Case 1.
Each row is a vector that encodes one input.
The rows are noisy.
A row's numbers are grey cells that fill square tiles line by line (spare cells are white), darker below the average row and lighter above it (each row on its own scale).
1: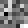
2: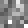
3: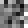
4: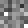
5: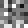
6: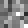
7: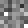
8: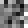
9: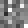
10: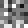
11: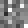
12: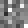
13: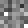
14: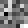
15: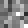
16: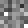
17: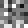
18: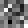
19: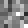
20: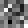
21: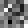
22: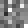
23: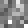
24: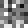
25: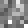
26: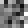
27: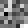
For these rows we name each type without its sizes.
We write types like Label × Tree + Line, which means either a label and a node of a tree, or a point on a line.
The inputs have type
Bool × Bool × Bool.
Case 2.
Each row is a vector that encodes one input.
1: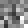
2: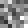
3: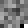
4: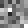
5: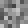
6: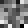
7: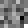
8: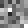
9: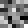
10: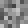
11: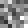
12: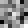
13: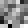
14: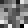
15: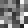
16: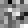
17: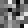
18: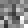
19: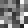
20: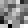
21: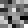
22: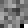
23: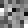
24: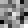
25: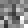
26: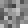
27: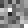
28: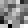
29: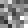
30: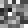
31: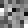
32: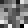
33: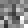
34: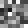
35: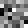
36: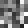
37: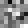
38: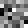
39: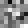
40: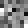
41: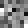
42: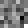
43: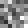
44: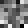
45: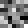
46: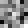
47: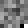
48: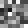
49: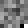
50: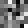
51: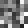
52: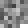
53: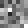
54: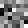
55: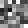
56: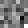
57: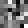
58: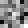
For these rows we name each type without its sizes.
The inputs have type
Bool × Bool × Bool × Bool.
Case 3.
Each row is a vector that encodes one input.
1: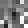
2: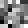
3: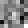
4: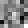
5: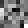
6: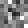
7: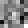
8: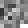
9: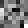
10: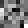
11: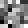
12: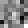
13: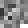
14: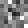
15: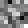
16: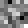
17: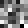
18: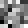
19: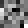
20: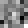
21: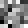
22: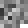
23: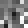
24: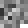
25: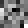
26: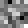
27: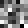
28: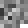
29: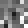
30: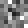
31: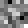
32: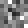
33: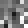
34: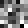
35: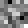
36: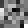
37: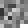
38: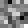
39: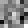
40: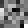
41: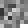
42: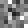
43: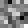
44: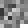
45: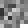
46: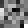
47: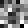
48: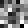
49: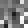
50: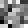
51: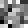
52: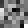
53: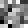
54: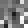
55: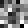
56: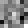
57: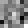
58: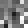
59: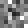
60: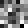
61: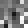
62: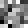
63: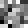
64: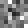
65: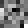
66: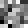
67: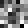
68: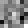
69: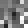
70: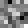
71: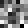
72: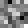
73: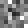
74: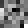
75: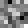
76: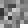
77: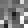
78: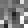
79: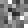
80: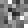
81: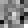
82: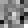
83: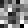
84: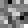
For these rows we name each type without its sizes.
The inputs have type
Bool × Bool × Bool.
